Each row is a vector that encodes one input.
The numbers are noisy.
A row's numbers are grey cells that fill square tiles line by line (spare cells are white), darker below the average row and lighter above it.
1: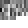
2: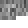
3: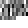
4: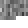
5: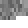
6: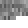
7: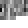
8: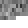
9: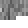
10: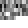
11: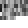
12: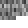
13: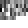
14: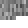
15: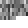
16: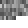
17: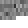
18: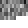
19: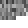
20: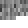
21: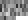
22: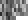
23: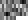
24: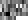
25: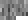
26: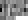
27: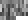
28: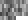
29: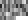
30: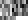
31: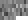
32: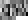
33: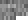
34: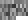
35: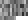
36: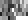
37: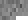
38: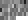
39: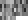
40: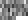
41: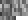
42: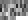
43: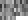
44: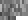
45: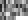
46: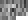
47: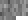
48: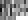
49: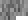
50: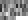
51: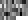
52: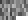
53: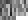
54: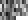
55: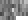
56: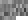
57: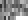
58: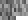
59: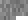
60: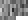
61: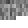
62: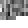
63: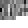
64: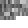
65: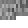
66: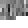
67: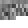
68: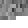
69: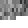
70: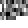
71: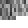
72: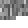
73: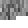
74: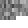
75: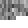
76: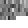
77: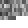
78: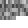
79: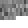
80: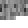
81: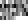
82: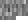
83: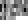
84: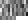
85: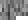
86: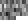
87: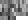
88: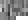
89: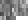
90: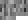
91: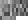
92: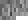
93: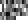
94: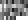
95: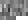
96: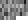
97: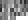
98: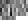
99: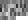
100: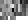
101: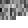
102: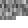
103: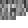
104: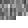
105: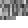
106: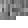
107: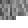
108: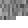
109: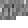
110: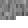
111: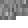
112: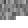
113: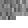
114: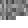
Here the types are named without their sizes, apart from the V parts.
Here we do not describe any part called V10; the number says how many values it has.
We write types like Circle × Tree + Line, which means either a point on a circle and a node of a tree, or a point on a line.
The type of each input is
(Bool × Bool × Bool + Unit) × V10 + Circle.
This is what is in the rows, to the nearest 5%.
About 25% of them hold a point on a circle. The rest hold a value of V10, together with either a fixed value, or three true/false values.
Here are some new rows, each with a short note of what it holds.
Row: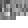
three true/false values and a value of V10
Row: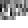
a value of V10
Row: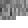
a value of V10
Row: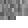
three true/false values and a value of V10
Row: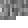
a value of V10
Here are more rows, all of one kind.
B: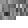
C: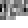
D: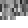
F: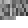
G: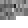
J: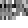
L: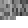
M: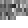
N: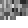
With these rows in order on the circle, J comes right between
D and M.
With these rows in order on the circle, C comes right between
B and F.
